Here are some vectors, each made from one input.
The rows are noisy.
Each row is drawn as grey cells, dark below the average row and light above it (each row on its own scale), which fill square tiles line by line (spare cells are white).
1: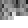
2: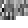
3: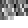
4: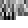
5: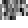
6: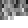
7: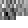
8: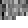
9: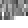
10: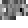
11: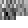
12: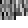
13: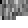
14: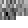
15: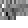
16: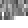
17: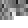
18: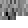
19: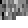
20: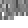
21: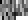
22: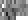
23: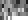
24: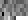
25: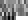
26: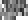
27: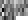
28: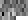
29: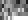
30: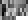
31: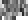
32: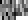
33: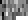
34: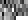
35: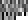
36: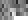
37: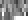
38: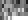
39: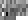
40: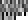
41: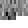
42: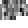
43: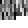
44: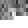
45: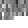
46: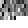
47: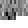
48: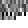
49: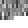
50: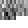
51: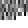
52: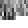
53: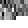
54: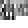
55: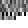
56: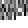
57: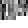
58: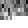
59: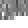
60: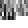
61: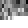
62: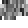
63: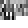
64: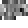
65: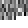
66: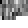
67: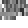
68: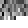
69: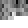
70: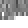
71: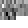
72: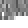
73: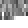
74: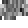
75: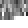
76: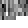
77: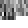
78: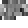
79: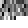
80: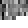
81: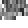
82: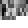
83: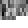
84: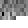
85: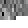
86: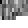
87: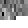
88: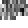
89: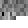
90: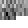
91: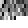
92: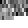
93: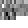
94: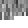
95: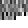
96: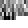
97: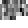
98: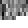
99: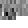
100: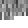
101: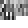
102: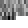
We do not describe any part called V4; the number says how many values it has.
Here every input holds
a value of V4, together with either a point on a 7-point line, or a node of a 7-node tree.
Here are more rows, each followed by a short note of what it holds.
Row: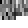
a node of a 7-node tree and a value of V4
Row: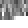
a point on a 7-point line and a value of V4
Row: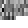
a point on a 7-point line and a value of V4
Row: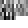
a point on a 7-point line and a value of V4
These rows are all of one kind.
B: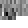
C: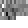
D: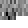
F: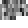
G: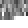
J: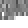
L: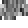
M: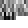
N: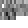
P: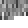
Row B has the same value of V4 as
C, D and N.
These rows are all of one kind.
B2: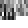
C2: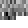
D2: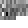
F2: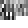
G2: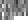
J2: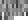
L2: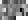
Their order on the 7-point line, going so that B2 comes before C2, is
B2, L2, C2, J2, F2, G2, D2.
